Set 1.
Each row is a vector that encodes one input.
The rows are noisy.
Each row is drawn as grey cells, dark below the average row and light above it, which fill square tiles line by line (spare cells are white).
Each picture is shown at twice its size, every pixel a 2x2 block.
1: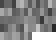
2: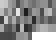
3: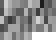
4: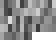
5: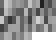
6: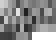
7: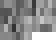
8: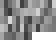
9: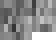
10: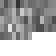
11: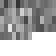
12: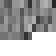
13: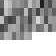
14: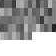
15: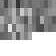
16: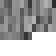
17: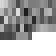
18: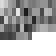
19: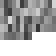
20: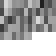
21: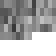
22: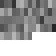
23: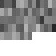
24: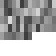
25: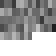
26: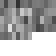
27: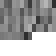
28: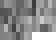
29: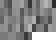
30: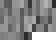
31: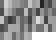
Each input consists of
one of 7 labels.
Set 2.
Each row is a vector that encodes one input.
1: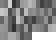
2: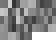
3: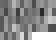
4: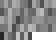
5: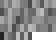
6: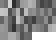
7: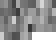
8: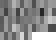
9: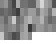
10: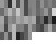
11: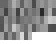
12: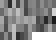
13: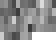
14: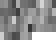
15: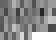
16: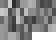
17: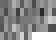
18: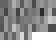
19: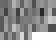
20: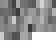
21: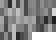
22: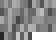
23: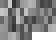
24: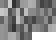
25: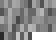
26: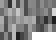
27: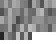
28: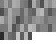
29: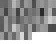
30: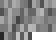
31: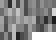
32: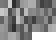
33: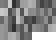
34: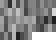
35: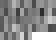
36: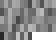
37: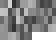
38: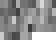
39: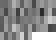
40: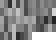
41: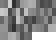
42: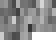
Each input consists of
one of 5 labels.
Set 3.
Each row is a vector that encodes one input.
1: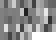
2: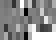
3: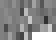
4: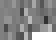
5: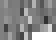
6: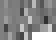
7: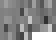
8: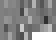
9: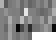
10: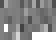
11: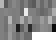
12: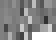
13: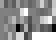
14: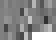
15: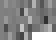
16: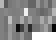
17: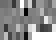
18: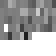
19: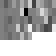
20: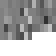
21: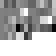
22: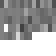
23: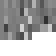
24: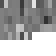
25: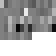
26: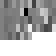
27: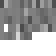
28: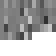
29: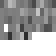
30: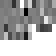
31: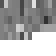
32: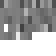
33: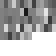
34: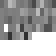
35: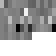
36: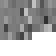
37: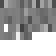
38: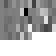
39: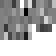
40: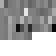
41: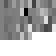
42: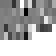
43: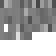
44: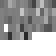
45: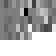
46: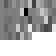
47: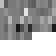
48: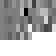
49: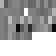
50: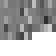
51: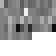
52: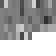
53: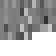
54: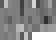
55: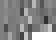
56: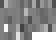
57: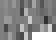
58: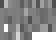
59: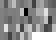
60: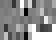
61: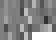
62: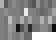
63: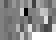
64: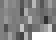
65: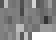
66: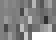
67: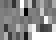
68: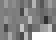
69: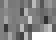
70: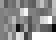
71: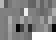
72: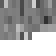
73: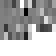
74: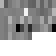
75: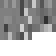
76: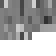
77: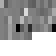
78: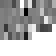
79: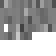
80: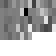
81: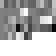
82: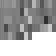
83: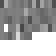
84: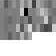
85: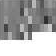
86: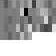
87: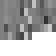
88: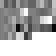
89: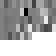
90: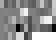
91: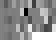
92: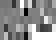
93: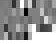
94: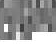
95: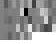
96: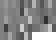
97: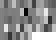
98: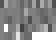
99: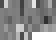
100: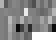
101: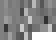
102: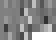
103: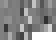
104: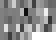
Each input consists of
a point on a 9-point line.
